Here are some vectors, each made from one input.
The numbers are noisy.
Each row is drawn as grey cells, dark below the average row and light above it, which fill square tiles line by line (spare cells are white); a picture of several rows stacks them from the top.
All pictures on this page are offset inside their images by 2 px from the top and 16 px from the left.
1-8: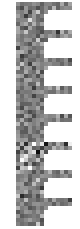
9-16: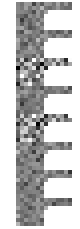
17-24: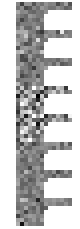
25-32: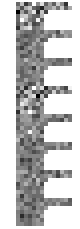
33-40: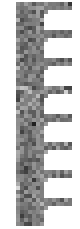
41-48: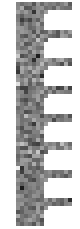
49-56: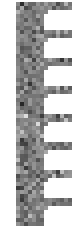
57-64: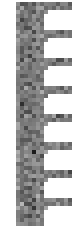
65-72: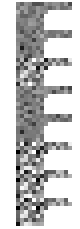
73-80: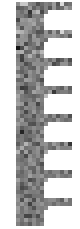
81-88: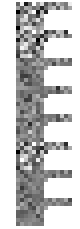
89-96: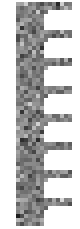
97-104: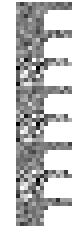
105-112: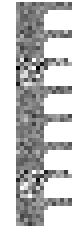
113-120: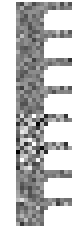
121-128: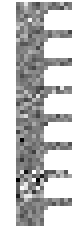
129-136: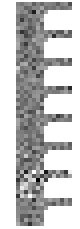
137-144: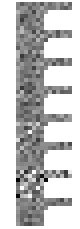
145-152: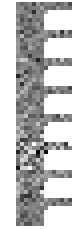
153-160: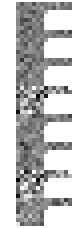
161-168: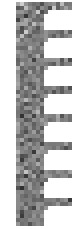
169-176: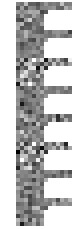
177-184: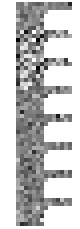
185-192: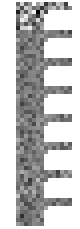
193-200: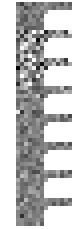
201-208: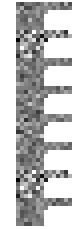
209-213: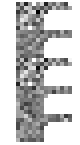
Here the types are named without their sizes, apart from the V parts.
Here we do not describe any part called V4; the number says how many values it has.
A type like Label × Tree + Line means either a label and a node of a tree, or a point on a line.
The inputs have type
(Bool × Bool × Bool + Label) × Label × Label × Label + Line × V4.
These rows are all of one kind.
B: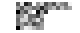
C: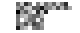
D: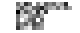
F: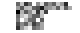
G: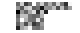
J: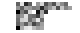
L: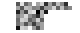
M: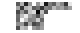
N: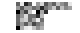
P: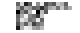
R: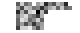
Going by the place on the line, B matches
J, L and N.
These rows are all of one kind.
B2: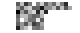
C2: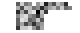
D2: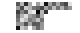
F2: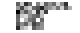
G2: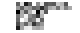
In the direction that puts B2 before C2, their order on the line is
D2, B2, C2, F2, G2.
